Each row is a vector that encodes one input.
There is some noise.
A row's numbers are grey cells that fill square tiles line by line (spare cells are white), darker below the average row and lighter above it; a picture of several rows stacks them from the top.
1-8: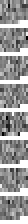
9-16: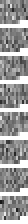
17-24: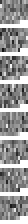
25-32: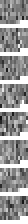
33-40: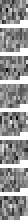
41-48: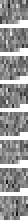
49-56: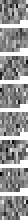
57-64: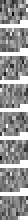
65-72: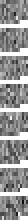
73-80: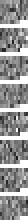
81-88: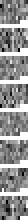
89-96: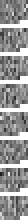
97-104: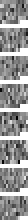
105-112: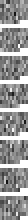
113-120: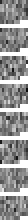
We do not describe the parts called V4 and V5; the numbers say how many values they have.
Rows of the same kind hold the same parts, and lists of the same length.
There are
2 kinds of row.
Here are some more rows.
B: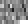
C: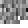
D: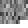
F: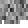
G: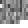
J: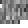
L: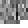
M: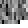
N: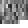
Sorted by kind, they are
B, F, G, J, N
C, D, L, M

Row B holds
a point on a 6-point circle, one of 6 labels and a value of V5.
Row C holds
one of 6 labels, a value of V4 and a value of V5.
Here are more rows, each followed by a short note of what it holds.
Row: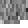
one of 6 labels, a value of V4 and a value of V5
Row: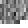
one of 6 labels, a value of V4 and a value of V5
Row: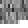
a point on a 6-point circle, one of 6 labels and a value of V5
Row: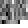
one of 6 labels, a value of V4 and a value of V5
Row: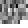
one of 6 labels, a value of V4 and a value of V5
